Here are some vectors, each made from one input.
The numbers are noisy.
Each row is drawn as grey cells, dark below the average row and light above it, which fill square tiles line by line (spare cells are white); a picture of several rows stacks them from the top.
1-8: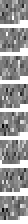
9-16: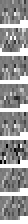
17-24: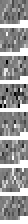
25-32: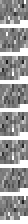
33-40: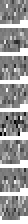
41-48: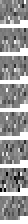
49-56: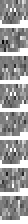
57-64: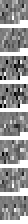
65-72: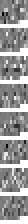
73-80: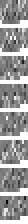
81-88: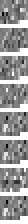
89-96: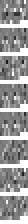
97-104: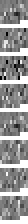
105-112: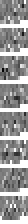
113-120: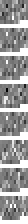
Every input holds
either a fixed value, or one of 7 labels and a true/false value.
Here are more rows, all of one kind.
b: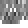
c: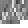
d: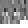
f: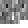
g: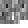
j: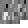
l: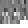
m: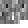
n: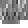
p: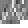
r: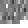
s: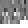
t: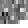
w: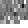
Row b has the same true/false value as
n, r and t.
